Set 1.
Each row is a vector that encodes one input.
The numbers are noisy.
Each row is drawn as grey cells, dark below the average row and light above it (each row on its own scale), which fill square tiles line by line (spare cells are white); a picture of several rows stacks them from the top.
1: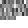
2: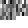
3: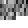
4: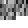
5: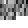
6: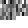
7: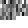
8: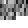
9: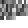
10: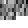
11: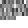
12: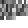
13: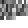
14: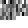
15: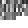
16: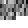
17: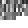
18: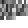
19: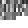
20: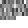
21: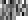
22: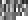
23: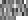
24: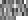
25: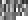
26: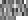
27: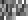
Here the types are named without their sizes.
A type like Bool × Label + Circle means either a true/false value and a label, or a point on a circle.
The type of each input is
Line.
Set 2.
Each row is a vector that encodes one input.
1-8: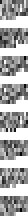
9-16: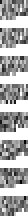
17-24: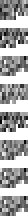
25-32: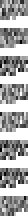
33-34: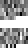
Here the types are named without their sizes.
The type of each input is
Tree.
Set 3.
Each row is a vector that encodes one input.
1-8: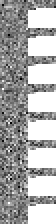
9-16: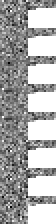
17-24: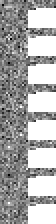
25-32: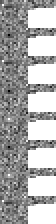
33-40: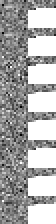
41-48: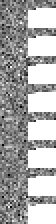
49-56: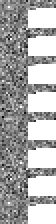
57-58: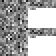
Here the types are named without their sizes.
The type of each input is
Bool × Bool × Bool.
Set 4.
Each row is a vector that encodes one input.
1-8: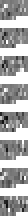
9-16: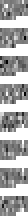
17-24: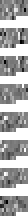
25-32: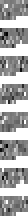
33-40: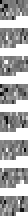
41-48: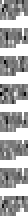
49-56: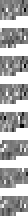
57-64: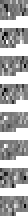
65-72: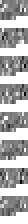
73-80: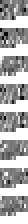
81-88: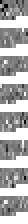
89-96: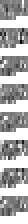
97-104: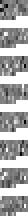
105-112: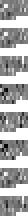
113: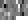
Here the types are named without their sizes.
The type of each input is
Circle.
